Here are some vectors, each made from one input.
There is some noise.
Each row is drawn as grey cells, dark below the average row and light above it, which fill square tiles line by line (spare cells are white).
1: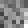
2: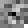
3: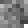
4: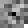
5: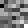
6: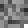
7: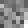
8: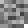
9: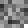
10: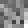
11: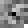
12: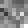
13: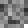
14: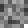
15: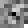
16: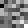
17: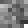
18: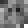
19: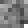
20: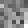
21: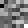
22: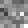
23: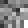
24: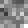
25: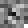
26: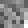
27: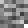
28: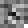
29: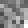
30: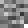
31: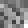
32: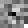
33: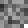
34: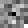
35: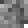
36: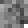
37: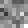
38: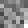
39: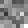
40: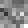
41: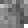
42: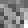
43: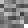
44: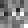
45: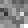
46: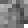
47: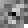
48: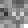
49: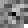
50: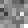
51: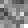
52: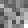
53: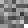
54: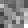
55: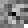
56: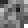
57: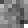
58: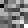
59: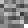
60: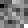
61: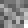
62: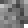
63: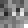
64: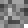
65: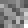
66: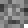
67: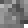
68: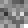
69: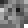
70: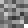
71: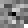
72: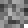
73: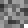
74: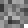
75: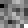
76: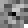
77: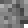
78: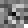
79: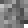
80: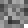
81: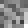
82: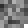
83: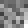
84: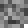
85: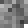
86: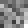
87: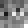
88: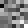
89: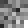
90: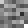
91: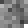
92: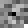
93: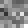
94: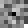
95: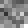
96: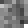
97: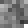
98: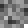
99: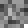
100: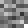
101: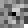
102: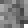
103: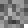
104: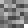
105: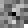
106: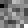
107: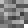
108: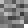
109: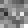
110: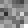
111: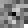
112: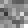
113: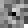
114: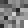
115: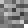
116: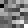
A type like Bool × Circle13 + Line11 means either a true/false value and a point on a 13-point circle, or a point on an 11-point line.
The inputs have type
Bool × Label6.
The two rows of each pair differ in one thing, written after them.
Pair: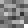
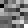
the true/false value
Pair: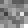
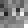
the true/false value
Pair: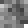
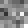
the label
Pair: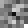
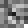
the true/false value
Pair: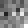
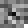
the label
